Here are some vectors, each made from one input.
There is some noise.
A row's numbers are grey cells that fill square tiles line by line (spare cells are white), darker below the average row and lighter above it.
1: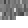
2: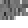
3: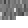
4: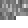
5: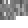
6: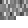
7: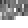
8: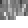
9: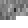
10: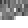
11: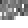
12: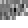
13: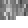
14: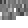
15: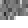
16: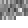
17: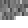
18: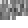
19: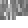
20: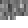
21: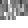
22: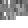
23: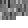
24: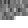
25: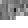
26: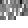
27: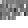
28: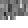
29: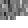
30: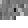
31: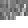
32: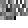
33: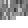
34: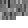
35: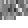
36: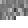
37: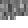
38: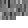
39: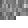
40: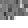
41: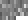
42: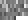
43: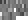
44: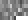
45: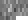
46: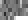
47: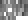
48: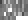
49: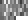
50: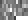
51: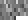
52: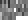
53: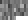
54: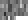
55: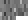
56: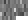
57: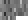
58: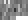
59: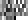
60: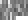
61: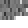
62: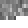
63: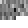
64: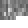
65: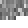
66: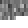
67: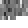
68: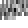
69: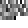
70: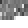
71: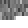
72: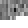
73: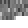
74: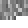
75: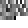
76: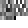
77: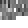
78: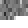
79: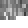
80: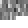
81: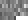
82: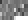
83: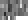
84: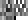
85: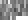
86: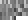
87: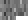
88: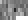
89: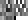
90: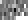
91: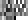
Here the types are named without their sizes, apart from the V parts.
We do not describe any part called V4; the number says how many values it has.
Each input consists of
a list of items, each a true/false value and a value of V4.
